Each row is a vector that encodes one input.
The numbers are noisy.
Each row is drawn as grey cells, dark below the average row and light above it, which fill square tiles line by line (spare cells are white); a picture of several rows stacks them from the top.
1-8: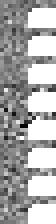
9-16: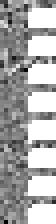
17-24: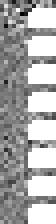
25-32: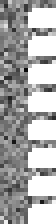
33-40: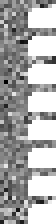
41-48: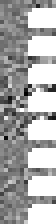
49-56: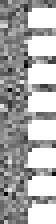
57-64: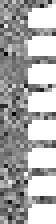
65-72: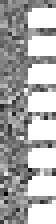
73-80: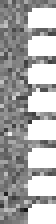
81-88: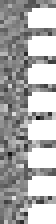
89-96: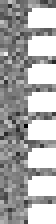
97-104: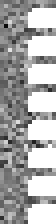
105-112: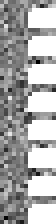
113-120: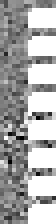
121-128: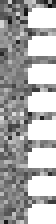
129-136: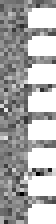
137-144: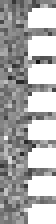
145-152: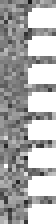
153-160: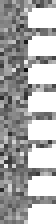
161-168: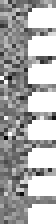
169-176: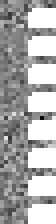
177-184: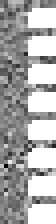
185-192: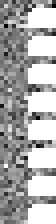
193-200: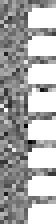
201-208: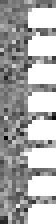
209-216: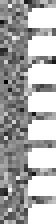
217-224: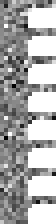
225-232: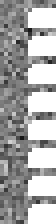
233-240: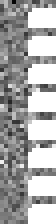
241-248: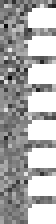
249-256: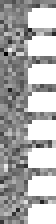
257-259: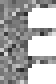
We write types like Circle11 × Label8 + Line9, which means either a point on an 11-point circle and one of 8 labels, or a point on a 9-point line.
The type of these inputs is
Bool × (Line6 + Line7) + Tree12.
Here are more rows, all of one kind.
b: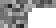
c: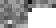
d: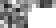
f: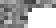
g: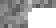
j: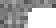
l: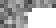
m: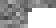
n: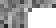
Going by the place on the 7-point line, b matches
d and n.
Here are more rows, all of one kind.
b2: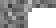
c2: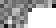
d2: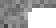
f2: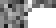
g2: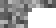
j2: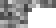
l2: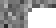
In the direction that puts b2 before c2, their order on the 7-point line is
d2, l2, b2, g2, j2, f2, c2.
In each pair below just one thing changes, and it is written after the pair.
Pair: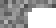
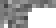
the true/false value
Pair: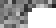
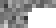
the place on the 6-point line
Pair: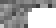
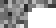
the place on the 6-point line
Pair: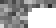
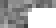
the place on the 6-point line
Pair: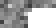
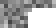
the place on the 6-point line
